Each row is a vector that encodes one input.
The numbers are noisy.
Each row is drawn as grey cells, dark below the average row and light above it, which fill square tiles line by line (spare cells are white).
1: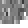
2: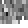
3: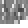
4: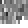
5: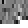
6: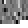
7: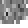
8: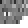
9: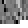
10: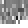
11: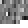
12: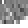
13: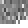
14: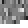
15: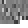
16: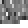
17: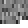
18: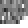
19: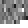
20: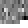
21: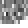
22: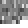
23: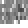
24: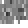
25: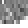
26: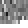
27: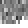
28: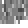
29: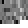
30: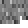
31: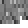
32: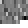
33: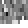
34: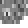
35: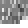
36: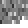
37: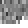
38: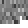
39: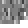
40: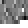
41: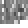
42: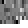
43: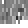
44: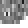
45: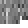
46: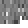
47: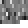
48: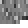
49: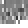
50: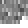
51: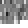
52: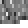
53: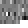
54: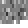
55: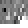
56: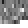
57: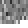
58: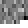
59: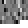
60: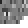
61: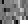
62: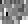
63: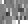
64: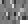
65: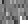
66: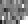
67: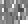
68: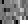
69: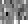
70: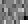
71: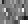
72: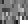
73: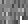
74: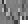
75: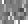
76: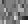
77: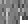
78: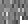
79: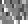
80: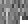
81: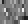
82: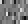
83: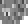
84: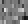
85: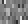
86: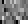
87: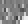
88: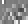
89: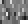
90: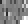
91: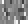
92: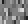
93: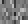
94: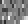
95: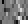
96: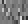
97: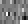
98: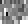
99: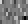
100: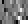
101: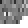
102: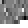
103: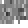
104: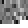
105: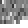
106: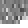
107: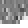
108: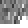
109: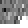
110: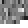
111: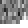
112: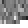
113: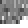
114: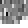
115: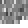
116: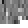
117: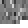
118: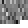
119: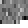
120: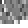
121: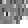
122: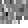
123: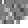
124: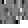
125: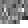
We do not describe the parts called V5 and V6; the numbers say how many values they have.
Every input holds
a point on a 4-point line, four true/false values, a value of V5 and a value of V6.
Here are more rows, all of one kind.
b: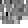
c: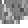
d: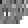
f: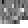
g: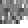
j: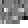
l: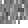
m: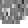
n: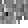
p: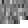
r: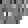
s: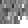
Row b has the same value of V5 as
c, g and s.
